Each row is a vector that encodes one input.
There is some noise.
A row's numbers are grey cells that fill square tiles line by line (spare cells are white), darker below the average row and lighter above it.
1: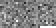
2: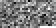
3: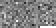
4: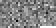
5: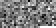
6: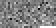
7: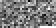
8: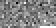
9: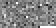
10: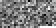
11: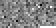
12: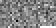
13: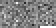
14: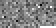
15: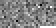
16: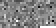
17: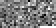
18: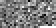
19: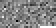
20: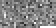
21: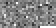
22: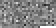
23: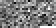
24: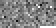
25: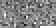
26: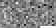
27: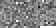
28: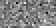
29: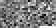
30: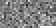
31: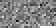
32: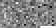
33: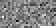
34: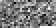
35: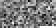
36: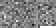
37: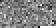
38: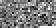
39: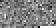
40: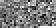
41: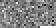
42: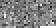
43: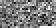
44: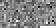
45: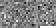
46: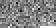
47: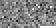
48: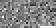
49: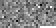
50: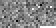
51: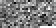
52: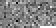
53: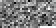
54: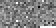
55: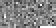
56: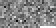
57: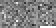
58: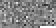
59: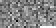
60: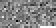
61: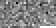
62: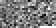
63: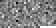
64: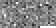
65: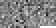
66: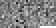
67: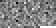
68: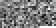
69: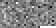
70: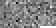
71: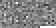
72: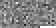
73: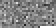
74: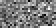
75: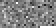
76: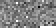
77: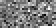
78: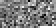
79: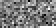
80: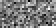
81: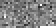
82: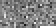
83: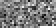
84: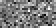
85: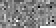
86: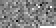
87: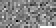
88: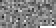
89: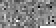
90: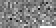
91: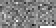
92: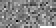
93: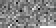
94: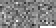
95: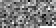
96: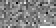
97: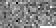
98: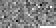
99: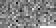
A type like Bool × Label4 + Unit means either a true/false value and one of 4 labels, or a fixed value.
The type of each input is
Bool × (Circle10 + Unit) + Circle8.
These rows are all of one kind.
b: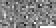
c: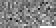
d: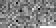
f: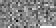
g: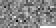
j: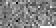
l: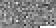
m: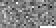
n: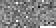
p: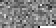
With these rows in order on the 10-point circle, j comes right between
l and n.
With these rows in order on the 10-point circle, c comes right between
m and n.
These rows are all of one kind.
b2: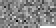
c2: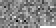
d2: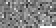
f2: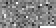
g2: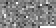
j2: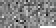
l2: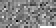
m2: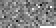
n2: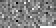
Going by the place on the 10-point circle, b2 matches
c2, f2 and g2.
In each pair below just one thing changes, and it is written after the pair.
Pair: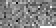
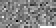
the place on the 10-point circle
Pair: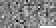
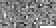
the true/false value
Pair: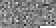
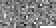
the place on the 10-point circle
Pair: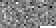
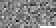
the true/false value
